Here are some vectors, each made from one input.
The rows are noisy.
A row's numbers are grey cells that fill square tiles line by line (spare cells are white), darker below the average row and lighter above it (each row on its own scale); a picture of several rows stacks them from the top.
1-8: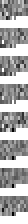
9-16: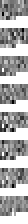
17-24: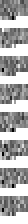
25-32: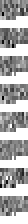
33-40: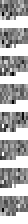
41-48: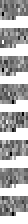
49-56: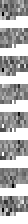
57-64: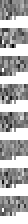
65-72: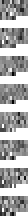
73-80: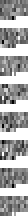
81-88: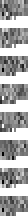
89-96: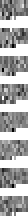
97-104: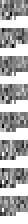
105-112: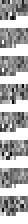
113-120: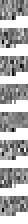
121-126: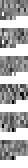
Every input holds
one of 6 labels, together with either a fixed value, or one of 6 labels and a true/false value.
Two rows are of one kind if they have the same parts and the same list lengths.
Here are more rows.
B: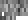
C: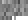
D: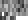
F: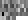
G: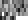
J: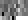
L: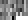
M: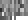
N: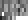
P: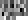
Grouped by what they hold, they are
B, C, M, N
D, F, G, J, L, P

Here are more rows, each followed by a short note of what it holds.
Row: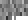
one of 6 labels
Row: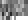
one of 6 labels
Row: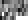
two labels (each one of 6) and a true/false value
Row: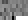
two labels (each one of 6) and a true/false value
